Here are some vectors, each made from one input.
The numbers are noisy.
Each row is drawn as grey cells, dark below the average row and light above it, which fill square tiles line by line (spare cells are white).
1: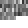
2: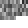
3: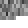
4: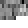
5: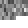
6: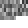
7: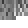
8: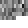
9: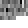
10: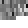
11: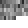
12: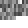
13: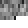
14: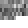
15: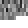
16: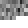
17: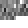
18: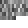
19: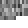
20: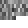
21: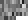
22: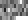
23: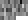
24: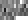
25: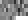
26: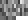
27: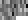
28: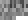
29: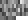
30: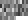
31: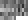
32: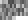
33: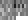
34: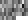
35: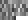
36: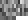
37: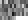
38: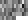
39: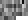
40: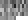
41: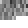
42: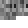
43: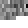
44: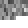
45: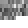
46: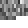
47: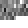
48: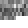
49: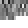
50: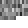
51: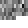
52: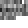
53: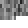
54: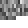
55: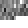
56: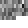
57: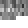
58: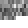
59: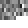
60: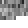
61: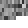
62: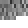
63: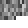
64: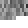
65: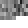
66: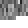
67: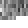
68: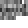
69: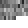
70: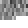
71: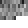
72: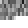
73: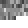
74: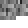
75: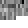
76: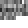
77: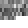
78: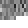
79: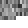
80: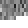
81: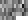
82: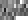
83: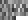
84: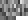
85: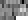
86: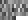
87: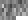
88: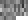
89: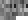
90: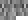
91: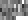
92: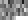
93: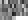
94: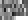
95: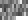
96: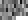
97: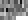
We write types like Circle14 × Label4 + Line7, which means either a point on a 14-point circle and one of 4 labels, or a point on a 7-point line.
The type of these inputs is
(Label6 × Label6 + Unit) × Line7.
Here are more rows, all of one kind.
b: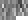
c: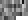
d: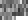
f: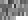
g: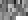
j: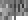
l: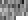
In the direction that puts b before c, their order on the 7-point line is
d, f, g, b, j, l, c.
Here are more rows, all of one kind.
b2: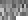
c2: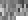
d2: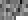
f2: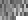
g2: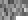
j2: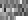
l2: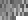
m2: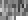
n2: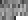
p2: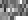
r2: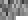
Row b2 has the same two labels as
f2, g2, l2 and n2.
